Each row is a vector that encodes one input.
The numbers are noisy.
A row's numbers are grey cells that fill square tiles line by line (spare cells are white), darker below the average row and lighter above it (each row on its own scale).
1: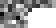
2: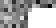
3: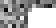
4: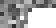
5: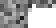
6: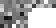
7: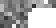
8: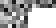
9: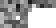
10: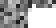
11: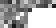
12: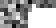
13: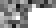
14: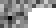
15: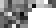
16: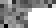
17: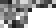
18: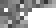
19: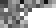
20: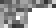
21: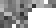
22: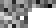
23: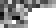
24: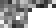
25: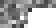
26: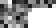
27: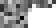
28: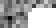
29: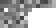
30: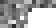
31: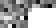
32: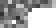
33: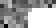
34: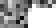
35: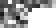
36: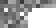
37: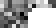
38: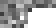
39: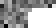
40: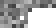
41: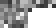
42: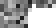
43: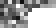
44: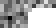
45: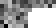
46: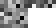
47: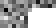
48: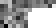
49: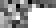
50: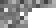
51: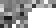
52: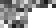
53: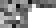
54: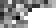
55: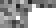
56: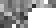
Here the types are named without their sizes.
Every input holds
either a point on a line, or three true/false values.
